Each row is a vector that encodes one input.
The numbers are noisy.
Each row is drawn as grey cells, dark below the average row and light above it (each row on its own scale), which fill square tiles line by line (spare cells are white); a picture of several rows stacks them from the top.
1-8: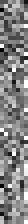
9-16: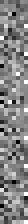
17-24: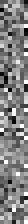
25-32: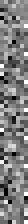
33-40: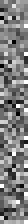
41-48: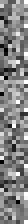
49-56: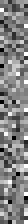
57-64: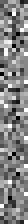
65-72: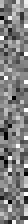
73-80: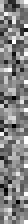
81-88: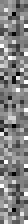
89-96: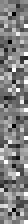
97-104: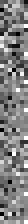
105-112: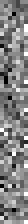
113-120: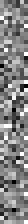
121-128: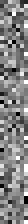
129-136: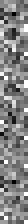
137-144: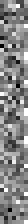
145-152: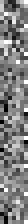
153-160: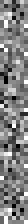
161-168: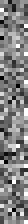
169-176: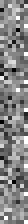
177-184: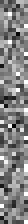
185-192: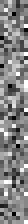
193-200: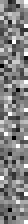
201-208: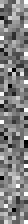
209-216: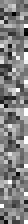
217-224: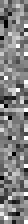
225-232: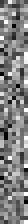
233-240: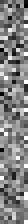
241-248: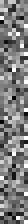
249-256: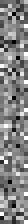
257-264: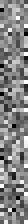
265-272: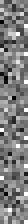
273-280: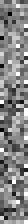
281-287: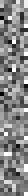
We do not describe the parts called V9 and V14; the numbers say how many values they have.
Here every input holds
a value of V9, together with either a point on a 7-point line, or a true/false value and a value of V14.
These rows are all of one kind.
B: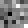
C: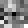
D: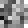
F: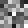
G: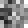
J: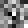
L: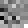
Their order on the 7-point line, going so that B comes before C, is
J, G, L, B, D, F, C.
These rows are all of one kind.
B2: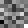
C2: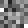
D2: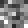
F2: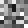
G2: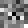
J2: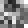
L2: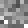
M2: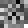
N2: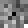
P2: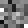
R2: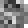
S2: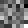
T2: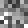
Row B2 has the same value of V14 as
J2, N2 and T2.
